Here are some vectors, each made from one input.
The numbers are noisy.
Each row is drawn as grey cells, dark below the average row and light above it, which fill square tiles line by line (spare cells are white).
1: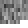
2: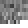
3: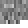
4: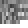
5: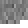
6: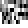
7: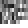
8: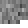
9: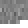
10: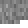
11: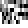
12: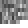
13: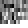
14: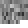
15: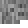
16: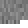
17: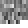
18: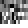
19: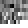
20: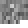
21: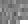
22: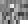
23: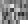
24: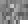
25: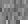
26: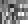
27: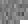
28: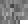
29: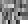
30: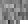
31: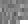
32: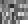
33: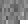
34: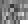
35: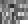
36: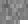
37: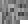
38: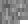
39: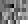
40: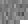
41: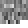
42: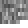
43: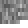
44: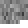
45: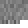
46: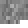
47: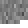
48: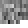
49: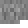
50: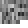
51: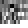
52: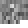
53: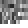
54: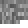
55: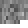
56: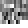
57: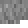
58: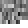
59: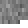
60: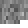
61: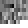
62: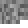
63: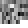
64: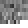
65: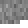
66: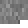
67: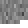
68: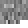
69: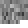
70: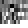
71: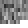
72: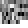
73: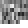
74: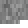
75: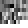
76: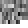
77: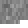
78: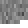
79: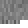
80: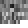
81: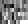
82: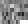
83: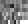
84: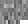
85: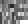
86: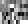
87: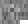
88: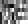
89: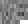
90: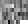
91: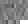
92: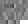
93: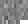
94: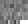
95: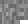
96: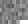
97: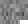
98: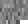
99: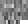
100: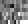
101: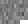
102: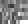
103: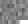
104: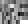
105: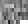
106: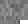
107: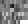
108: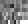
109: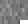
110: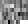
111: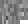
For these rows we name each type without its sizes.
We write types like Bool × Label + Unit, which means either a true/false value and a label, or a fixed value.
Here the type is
Bool × Line.
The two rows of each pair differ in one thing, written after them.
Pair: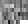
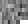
the true/false value
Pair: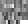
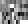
the place on the line
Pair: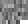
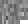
the true/false value
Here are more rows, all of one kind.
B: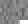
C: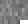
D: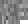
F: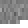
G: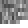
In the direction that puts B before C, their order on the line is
G, B, F, C, D.
